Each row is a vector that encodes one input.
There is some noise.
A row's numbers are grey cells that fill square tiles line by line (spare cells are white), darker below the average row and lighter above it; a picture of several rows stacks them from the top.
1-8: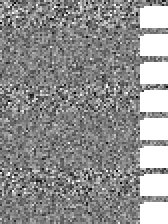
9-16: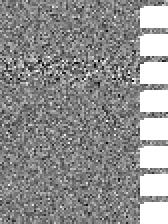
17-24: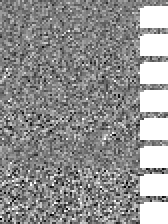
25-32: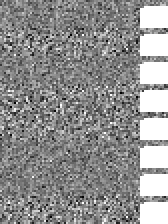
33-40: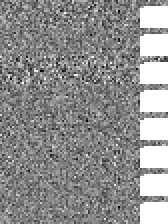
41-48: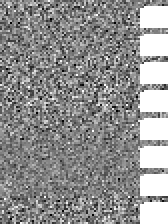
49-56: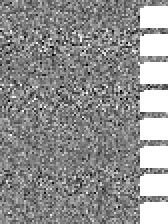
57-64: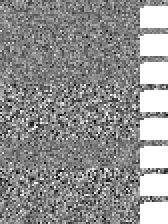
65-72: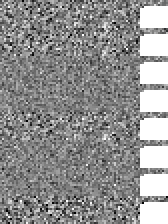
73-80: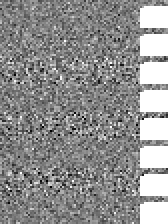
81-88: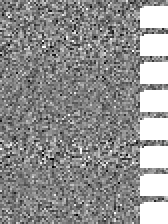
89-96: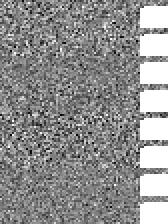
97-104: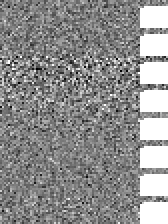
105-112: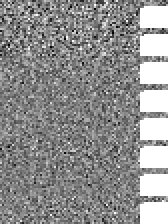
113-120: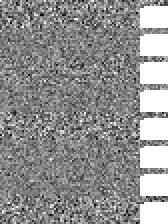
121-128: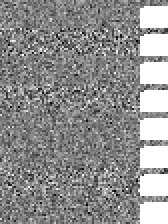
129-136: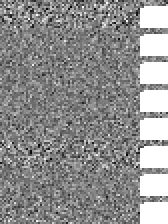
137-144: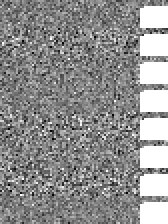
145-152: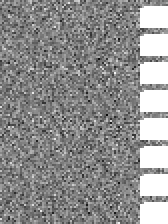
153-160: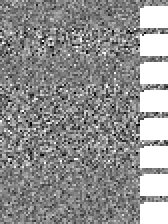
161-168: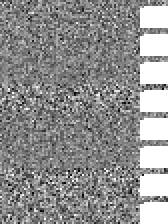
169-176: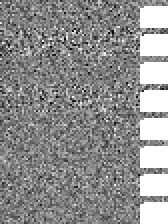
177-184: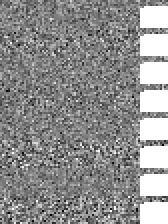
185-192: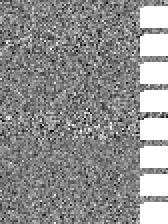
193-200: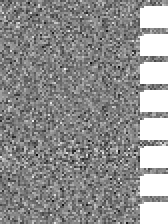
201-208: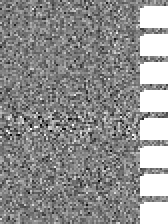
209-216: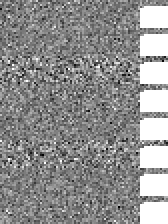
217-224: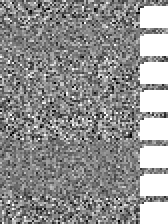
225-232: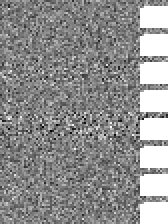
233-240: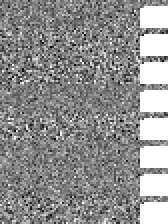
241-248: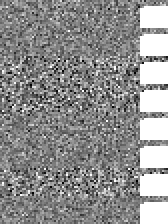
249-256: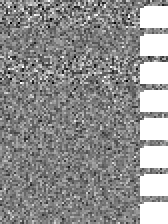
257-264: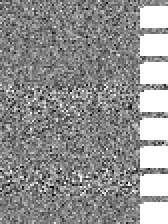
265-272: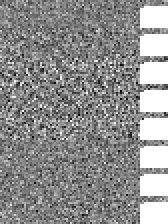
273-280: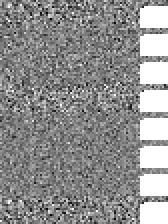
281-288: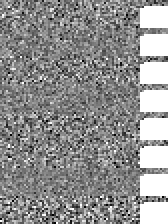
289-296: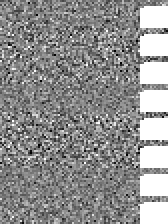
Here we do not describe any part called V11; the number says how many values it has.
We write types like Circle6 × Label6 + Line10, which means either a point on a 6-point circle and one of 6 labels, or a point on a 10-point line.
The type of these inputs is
(Circle17 + Unit) × V11 + Circle19.
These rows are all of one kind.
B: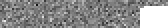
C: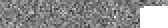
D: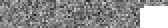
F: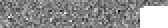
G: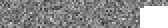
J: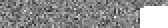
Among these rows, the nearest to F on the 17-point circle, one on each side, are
B and D.
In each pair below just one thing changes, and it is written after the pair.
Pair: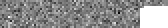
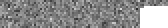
the value of V11
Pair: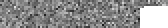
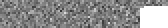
the value of V11
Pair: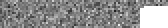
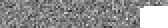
the value of V11
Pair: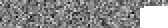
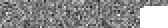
the place on the 17-point circle
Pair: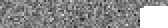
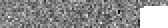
the value of V11
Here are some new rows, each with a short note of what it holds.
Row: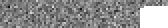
a point on a 17-point circle and a value of V11
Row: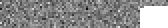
a value of V11
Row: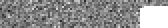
a value of V11
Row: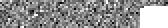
a point on a 19-point circle
